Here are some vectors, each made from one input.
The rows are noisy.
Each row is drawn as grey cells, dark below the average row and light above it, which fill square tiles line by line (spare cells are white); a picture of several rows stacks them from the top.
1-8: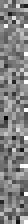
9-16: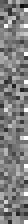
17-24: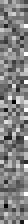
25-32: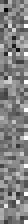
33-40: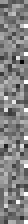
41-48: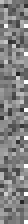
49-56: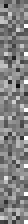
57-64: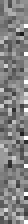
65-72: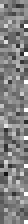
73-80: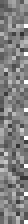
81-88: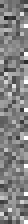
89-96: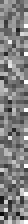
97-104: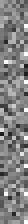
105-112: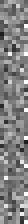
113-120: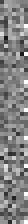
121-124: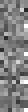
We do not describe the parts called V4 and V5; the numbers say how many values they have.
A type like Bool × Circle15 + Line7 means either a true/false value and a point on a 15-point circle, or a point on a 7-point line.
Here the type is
(Bool × Bool × Bool × Bool + V4) × (Line6 + V5).
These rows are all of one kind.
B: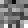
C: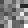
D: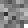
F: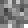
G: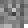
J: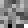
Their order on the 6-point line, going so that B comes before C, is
F, G, B, D, J, C.
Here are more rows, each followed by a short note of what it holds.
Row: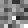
a value of V4 and a value of V5
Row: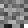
a point on a 6-point line and a value of V4
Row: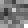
a point on a 6-point line and a value of V4
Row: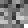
four true/false values and a value of V5
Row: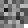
four true/false values and a value of V5
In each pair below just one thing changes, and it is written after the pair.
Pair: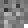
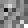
the value of V5
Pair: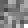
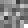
the value of V5
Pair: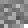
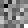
one of the four true/false values
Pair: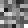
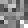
the value of V5
